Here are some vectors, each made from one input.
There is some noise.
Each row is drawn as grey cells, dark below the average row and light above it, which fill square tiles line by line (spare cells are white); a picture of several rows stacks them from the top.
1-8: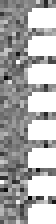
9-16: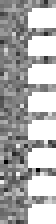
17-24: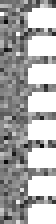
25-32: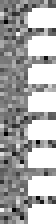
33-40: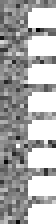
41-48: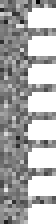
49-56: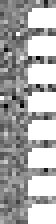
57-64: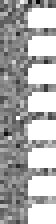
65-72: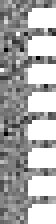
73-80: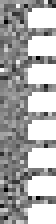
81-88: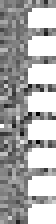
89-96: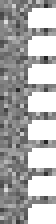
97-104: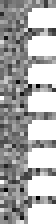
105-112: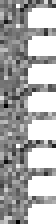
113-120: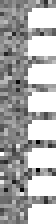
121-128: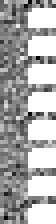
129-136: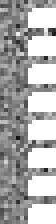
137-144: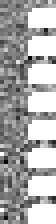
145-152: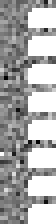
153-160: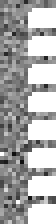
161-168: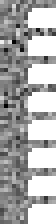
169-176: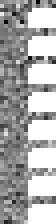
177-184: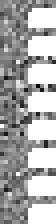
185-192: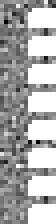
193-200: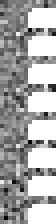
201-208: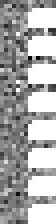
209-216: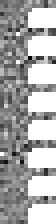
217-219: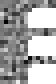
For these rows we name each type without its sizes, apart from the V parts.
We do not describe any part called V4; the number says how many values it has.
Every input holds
either a node of a tree and a value of V4, or a list of points on a line.
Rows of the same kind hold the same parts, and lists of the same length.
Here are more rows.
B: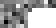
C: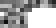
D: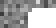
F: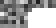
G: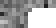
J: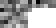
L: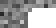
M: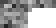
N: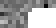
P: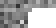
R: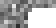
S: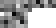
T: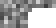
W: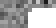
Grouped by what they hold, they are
B, C, F, J, S
D, G, L, N
M
P, W
R, T

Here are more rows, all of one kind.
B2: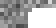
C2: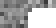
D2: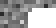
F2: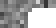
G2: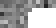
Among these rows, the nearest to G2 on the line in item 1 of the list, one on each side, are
C2 and F2.
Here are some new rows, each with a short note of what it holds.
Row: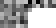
a node of a tree and a value of V4
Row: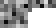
a node of a tree and a value of V4
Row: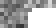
a list of two items
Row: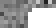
a list of two items
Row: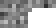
a list of three items
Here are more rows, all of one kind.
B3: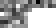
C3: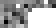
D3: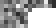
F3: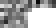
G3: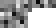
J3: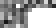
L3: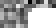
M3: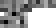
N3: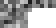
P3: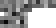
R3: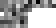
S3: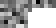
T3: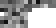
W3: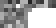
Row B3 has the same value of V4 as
F3, N3 and W3.
